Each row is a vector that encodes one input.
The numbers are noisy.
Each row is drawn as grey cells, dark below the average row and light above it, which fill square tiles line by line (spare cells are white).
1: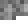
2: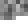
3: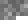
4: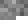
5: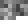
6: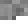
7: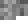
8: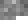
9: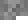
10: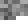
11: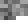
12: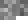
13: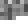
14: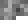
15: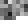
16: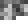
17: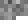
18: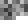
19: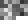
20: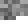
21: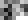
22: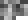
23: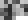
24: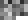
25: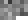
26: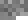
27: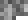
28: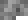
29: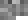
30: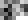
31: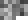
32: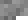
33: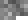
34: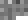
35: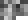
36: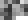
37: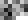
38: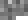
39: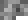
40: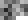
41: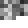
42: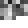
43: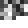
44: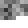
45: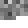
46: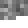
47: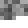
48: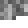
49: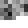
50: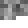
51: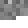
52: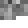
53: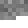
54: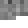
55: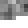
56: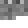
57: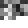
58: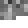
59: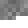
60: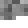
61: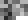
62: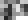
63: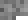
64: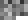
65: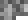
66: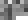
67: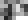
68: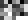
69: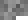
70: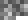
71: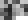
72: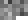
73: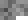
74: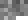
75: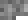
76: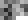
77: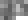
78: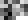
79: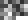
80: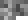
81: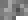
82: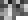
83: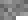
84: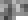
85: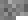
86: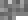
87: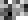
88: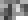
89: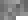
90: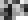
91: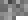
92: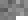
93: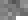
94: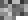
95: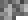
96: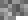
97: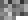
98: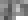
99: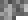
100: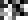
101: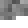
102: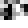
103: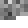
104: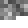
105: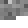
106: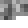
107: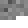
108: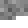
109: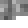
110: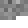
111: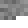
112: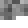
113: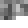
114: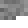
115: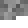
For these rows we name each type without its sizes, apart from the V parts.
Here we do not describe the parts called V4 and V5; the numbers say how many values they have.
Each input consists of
a value of V4, together with either a point on a line and a true/false value, or a value of V5.
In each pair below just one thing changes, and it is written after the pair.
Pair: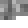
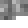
the place on the line
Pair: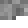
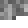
the true/false value
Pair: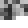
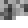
the true/false value
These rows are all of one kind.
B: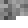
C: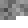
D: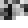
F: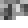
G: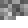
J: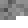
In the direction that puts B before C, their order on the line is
G, D, B, J, C, F.
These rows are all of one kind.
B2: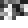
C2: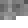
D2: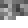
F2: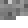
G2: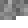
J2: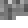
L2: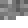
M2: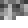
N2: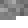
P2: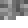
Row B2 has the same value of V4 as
F2 and G2.
